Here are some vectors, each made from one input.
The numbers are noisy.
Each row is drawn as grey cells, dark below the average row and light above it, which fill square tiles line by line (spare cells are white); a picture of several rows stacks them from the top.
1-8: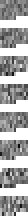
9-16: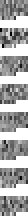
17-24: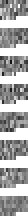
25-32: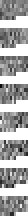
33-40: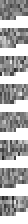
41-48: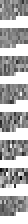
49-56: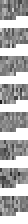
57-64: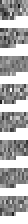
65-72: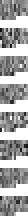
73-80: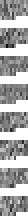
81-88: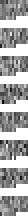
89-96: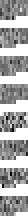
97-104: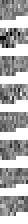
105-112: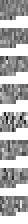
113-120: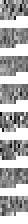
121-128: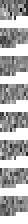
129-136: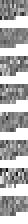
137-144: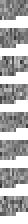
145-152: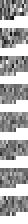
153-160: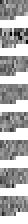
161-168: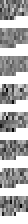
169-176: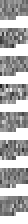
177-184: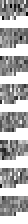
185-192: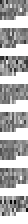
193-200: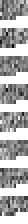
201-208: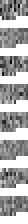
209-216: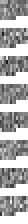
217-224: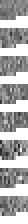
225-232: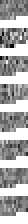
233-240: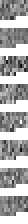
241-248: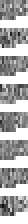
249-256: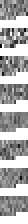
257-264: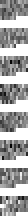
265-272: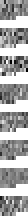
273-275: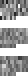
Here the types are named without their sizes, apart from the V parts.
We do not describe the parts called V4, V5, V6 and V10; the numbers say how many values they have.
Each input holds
a point on a line, together with either a point on a circle, a true/false value, a value of V5, a value of V6 and a value of V10, or a point on a line and a value of V4.
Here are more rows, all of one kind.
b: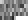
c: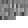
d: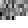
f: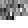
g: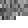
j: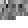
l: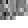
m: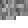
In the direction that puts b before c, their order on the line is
b, c, f, g, m, l, d, j.
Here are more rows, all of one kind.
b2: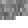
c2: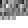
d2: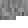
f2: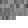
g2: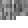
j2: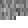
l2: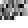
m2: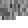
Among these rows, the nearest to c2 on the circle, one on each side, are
j2 and m2.
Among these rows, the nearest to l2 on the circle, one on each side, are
g2 and m2.
